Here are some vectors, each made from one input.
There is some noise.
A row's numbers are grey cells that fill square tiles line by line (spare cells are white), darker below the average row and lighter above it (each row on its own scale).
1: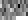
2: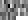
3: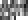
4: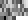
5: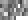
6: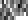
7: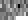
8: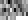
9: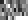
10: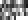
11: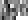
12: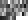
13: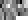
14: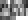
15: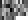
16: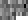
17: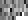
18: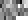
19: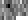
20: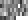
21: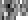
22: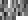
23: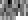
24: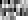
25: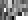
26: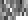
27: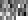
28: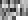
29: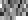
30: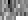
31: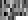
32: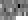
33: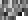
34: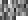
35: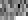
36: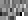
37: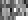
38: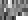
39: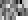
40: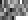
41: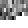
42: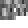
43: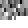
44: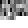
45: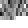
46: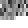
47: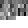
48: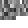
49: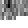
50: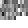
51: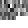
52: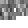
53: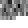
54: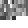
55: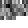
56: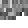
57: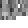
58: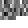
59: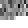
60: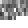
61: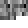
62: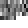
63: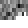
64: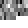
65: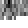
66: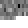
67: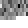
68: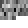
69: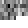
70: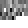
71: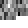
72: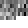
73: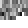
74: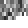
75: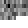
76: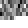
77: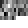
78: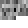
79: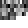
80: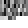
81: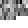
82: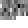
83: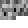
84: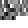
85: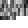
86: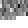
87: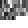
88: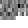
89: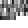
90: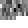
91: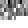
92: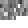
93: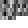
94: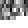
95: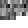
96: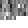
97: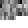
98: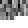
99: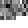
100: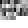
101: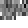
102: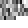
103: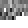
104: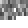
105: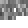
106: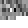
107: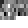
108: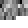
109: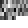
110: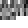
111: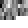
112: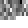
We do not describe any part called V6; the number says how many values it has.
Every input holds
a value of V6, together with a list of up to two points on a 4-point line.
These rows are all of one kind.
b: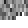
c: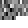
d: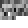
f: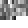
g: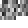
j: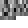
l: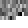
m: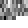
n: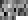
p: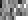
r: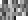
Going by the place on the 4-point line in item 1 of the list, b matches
c and d.
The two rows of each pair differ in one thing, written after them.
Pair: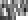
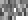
the place on the 4-point line in item 2 of the list
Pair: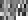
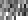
the place on the 4-point line in item 2 of the list
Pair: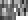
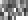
the place on the 4-point line in item 2 of the list
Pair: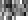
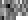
the place on the 4-point line in item 1 of the list
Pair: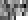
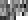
the place on the 4-point line in item 1 of the list
